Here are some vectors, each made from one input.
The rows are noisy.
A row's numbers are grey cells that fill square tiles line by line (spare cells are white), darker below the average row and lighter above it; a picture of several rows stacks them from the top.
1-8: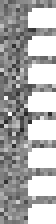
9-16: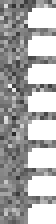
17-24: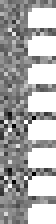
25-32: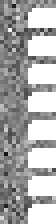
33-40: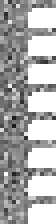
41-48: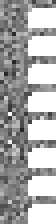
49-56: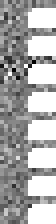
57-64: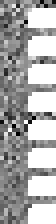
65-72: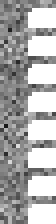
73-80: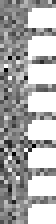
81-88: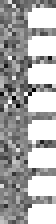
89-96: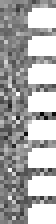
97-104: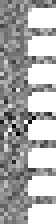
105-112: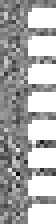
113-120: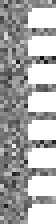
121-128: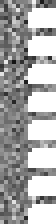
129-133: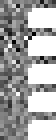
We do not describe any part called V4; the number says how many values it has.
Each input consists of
a list of up to three items, each a true/false value and a value of V4.
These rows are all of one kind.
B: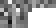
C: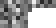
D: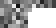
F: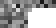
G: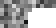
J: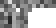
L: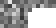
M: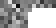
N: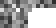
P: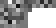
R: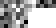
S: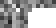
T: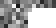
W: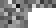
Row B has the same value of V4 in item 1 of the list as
J, L, N and S.
